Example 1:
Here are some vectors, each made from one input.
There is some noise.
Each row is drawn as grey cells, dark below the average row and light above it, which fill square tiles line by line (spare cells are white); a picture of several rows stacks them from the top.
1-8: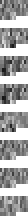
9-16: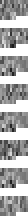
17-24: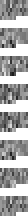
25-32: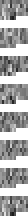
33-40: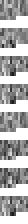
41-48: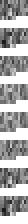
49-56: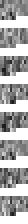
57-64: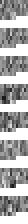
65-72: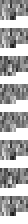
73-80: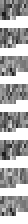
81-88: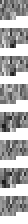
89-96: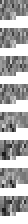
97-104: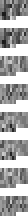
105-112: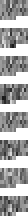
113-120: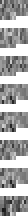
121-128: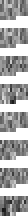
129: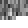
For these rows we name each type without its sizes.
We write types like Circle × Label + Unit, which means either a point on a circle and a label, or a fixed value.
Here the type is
Line.
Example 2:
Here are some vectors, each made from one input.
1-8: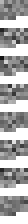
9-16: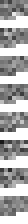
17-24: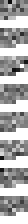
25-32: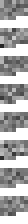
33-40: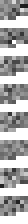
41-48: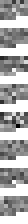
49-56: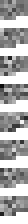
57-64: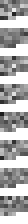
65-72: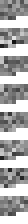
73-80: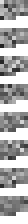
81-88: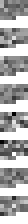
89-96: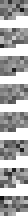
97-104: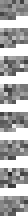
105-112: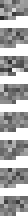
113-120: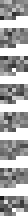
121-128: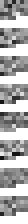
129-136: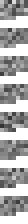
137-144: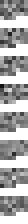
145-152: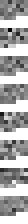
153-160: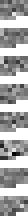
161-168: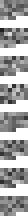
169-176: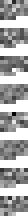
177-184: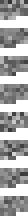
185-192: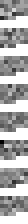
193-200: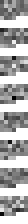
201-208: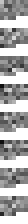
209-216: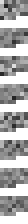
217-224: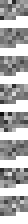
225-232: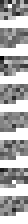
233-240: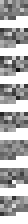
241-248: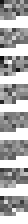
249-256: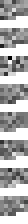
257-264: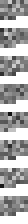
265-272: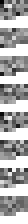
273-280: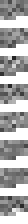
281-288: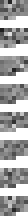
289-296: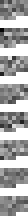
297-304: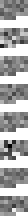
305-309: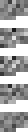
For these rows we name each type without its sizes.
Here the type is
Line.
